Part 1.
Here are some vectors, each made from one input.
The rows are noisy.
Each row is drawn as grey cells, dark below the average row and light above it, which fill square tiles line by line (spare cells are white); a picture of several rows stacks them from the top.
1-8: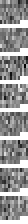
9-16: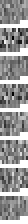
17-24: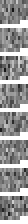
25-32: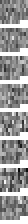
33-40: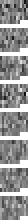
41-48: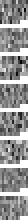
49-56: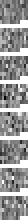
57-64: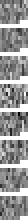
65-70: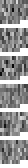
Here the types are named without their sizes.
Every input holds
four true/false values.
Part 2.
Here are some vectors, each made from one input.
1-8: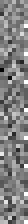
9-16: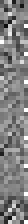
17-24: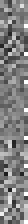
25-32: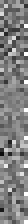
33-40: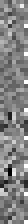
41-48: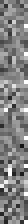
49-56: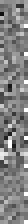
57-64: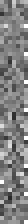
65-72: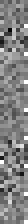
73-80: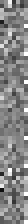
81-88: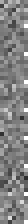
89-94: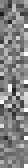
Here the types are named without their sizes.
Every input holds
a point on a line.
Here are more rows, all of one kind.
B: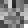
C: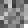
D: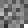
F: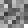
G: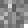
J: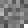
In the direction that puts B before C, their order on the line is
B, C, G, F, J, D.
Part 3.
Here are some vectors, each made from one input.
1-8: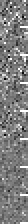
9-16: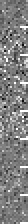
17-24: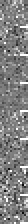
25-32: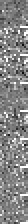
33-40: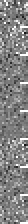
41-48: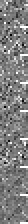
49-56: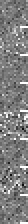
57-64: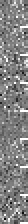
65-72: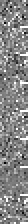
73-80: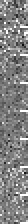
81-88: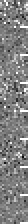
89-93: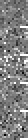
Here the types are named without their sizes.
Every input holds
a node of a tree.
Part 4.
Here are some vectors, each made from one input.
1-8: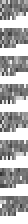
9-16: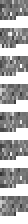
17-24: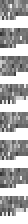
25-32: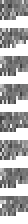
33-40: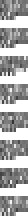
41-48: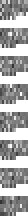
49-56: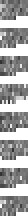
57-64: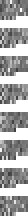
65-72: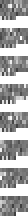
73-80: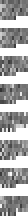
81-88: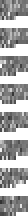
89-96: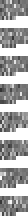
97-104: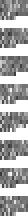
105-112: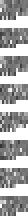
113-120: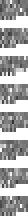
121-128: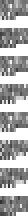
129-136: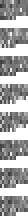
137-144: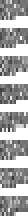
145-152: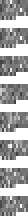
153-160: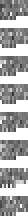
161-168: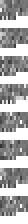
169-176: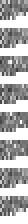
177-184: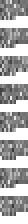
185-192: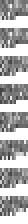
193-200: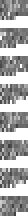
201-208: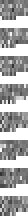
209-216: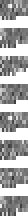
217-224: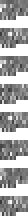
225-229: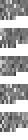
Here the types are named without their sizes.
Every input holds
a point on a circle.
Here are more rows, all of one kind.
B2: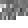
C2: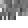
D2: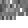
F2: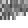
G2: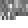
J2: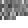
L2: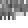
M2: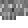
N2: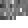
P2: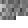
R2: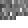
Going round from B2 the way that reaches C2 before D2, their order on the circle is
B2, C2, L2, F2, J2, R2, N2, D2, G2, M2, P2.
